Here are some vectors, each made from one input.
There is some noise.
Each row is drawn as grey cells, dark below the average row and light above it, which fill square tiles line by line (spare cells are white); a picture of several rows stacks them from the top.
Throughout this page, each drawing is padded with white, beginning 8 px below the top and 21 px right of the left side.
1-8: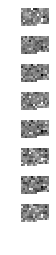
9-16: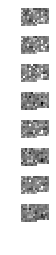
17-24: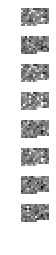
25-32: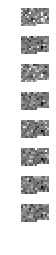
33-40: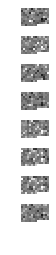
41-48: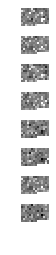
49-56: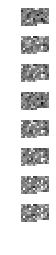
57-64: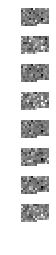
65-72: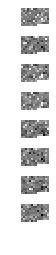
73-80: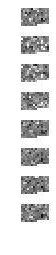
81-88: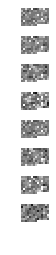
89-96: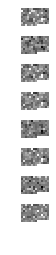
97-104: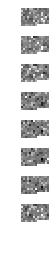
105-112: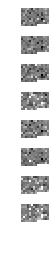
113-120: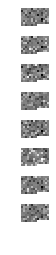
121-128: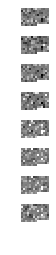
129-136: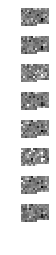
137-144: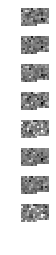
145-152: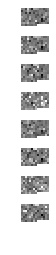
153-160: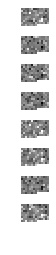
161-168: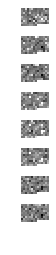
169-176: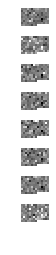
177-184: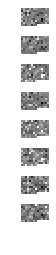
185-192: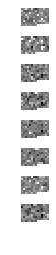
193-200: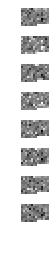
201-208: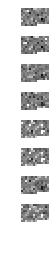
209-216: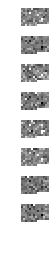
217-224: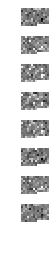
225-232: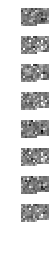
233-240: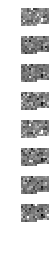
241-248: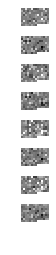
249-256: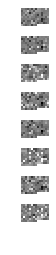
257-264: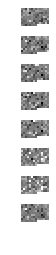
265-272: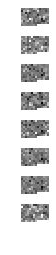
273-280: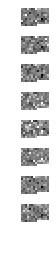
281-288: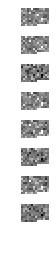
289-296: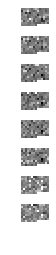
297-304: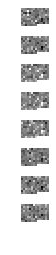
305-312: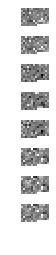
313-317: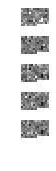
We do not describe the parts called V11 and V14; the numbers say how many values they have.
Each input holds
either a point on a 9-point line and a true/false value, or a value of V11 and a value of V14.
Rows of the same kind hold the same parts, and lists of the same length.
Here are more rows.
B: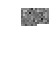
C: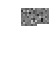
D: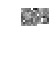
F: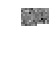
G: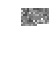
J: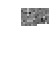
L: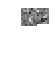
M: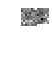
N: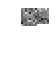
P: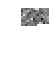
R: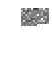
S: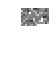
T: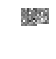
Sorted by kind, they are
B, C, F, J, L, M, N, P
D, G, R, S, T

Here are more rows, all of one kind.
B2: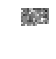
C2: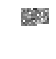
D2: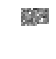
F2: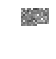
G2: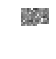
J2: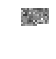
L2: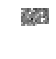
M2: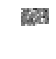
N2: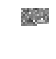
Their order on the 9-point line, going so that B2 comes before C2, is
L2, M2, B2, J2, N2, D2, F2, G2, C2.
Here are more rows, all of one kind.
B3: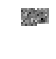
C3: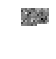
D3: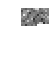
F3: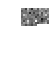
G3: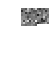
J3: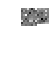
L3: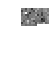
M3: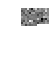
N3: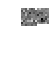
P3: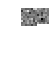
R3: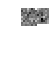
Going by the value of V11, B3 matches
C3, J3, N3 and R3.
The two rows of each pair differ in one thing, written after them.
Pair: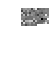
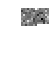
the value of V11
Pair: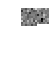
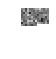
the value of V14
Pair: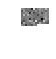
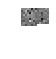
the value of V11
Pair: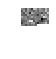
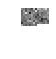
the value of V14
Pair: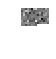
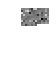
the value of V11
